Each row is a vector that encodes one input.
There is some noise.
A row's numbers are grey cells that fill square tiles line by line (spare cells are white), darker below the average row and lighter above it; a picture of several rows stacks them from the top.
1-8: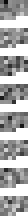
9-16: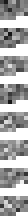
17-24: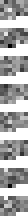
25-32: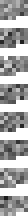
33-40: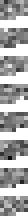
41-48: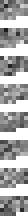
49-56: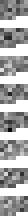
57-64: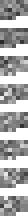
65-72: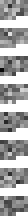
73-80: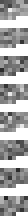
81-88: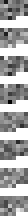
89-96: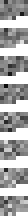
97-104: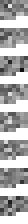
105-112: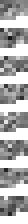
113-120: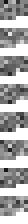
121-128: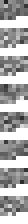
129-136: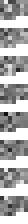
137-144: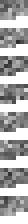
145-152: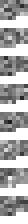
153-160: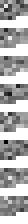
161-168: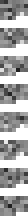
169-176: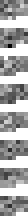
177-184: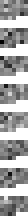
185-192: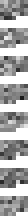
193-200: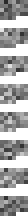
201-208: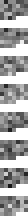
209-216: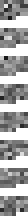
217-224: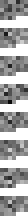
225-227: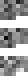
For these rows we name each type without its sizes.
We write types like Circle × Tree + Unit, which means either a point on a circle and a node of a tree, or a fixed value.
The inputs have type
Circle × (Circle + Unit) × Line.
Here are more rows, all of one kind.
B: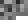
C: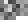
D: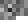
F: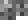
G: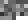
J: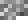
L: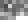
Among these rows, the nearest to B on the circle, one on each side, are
D and F.
